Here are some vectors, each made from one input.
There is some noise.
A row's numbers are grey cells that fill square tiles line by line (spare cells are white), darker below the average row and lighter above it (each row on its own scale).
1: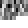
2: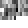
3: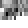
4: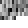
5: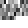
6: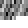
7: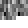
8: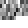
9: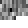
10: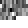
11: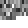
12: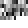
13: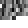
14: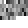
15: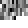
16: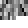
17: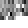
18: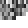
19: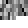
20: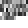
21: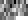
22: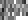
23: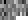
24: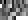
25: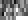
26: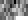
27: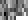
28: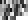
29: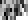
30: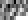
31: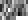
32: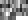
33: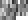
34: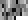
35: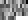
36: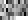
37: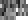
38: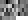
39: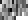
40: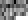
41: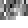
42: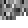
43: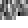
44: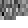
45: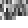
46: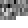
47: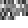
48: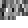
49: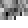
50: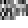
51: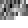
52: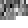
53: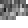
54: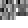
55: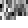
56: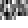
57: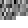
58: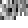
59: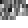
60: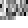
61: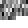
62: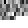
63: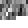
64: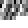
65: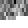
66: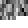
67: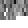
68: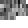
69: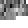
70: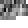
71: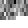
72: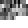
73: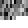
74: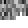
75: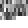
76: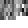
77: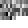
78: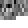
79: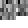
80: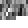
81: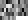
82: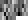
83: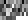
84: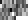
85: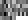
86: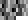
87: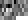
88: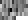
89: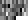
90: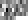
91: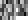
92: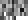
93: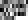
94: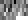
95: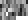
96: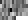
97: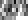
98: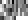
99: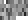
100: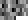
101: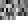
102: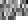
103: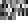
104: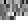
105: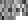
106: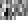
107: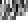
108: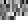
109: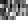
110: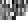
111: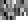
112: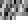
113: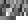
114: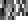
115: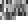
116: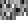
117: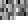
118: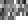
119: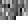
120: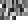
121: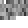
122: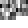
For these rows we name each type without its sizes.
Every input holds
a label, together with either a point on a line, or a node of a tree.
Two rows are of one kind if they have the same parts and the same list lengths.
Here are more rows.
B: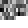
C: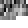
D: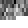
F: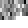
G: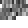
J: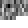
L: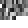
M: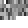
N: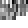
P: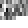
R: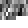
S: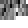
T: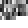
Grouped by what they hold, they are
B, J, N, P, R, T
C, D, F, G, L, M, S

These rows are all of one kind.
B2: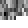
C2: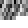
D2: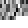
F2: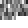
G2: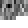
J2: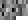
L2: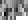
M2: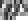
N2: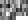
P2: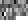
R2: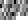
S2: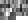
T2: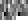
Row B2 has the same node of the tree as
F2, L2 and T2.
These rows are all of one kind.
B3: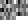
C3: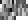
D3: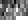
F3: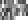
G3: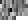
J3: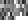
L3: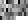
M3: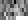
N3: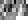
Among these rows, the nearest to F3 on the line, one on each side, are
C3 and L3.
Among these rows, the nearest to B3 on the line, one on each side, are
C3 and N3.
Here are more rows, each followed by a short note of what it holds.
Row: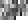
a label and a node of a tree
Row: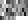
a label and a point on a line
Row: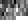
a label and a point on a line
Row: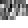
a label and a point on a line
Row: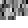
a label and a node of a tree
